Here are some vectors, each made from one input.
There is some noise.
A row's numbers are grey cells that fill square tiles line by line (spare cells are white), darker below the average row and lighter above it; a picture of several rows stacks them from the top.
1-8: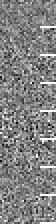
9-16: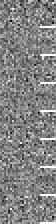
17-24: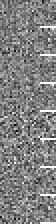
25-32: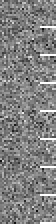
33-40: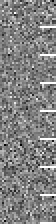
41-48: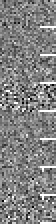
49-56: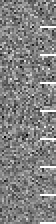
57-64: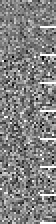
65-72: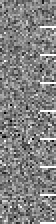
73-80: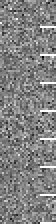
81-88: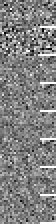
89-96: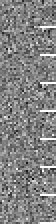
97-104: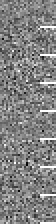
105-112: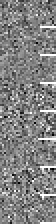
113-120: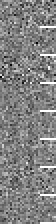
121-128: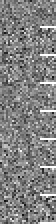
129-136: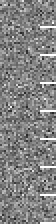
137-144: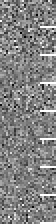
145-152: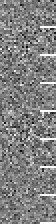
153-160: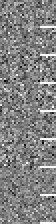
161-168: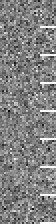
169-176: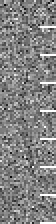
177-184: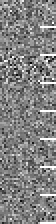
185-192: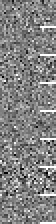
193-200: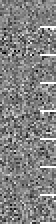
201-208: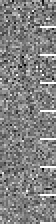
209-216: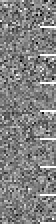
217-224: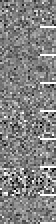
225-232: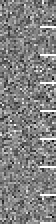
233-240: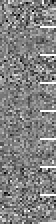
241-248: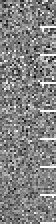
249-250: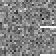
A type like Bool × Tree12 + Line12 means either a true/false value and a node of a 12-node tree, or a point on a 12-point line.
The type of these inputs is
Bool × Tree13 + (Circle6 + Unit) × Tree9.
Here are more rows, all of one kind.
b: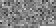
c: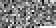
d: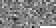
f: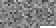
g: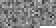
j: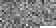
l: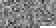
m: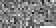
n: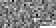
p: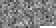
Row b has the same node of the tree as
d, g, m and p.
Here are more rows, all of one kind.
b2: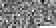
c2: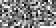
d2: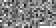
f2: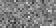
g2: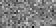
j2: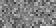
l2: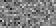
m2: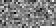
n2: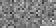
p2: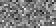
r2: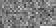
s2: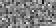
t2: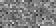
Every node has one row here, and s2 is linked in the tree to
l2 and m2.
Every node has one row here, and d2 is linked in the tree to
t2.
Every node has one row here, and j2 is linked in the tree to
f2 and n2.
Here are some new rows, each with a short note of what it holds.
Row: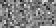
a point on a 6-point circle and a node of a 9-node tree
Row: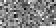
a node of a 9-node tree
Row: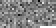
a node of a 9-node tree
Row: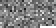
a node of a 9-node tree
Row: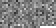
a node of a 13-node tree and a true/false value
